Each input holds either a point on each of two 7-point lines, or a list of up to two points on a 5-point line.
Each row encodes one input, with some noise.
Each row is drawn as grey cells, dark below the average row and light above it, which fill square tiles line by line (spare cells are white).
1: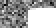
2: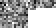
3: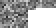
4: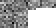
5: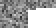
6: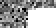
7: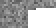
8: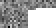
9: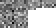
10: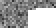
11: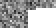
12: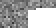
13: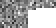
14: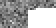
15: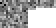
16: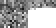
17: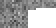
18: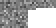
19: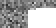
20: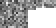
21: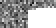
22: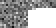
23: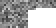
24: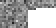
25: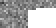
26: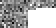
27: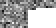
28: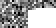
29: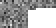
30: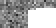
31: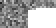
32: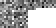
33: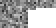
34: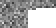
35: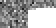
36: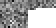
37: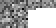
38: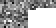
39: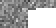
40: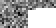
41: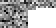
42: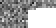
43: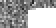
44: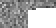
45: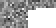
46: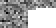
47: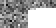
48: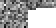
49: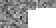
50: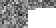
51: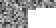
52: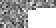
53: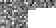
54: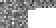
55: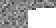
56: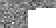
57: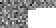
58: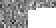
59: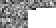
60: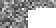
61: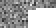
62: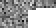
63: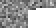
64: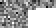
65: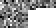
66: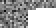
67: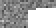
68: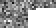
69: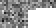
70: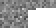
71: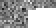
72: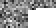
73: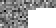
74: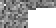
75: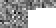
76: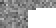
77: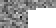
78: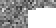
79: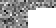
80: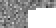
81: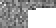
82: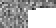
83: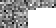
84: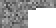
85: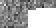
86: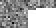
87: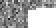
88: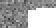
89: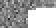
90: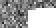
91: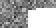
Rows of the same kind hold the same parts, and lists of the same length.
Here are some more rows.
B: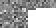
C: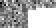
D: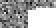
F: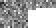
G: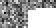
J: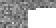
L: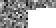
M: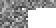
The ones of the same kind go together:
B, C, F, M
D, L
G
J

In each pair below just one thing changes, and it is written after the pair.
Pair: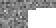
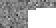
the place on the 5-point line in item 1 of the list
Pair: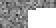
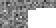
the place on the 5-point line in item 2 of the list
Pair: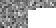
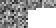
the place on the 5-point line in item 1 of the list
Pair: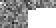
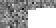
the place on the 5-point line in item 1 of the list
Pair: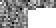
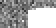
the place on the 5-point line in item 2 of the list
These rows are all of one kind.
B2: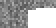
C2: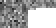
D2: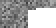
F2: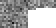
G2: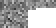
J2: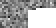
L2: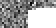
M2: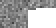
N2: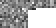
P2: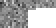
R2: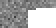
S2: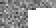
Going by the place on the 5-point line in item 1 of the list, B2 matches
F2, J2, M2 and P2.
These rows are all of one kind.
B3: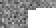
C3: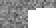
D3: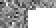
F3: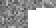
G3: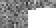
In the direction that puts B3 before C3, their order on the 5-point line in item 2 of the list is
G3, D3, B3, F3, C3.
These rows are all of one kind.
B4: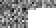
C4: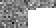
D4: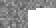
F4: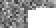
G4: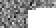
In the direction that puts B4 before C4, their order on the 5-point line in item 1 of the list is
G4, B4, F4, C4, D4.
